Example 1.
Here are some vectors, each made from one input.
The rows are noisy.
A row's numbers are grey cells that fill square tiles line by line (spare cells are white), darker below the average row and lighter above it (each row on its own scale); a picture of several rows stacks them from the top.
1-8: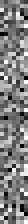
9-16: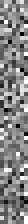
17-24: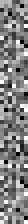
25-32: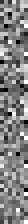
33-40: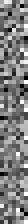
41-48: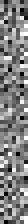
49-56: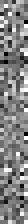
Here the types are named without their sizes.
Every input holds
a label.
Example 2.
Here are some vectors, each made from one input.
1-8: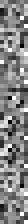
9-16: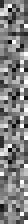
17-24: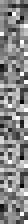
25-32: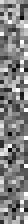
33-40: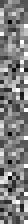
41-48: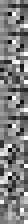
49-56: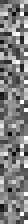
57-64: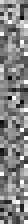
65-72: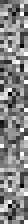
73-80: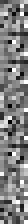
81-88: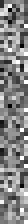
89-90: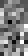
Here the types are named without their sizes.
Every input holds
a point on a circle.
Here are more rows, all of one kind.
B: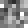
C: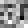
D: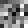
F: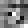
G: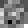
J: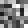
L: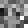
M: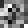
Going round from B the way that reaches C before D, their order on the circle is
B, L, J, C, F, G, M, D.
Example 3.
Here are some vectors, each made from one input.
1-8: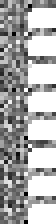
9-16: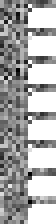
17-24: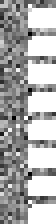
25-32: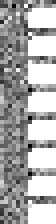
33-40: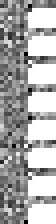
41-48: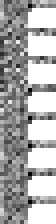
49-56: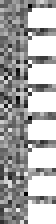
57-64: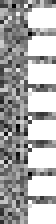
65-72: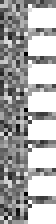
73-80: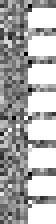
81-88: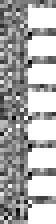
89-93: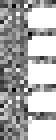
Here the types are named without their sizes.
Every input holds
a point on a line.
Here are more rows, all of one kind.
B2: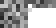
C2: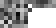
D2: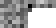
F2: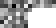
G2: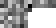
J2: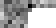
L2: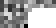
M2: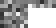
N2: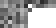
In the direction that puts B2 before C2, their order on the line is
J2, D2, G2, F2, L2, M2, B2, N2, C2.
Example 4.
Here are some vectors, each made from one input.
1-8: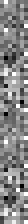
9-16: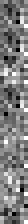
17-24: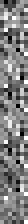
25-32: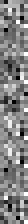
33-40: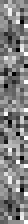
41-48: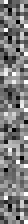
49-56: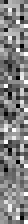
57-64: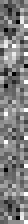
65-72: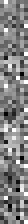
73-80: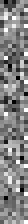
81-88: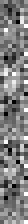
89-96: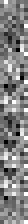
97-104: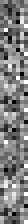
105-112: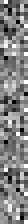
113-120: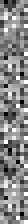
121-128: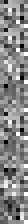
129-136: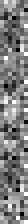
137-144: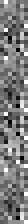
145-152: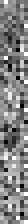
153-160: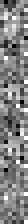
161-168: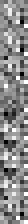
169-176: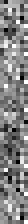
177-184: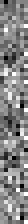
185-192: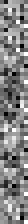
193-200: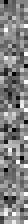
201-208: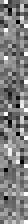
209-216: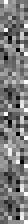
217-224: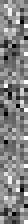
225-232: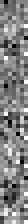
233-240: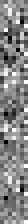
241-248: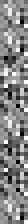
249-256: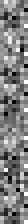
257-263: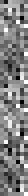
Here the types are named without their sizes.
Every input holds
three true/false values.
